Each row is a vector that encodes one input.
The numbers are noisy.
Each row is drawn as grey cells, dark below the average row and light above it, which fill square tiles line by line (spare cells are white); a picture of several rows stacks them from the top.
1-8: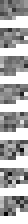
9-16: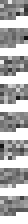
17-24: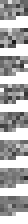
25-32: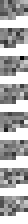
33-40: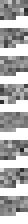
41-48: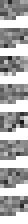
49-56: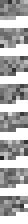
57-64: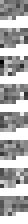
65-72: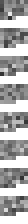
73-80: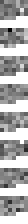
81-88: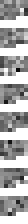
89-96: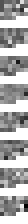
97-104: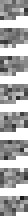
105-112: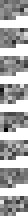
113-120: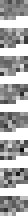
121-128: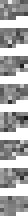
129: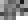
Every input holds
either a point on a 9-point circle, or a point on a 6-point line, or three true/false values.
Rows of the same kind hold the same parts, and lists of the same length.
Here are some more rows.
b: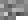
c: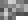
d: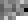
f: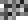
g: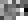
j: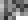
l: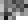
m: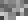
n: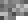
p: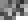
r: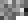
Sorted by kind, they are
b, c, f, g, m, n, r
d, p
j, l

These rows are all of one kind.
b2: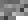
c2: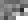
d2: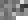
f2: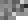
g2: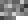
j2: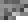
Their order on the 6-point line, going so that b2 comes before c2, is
b2, g2, j2, c2, f2, d2.
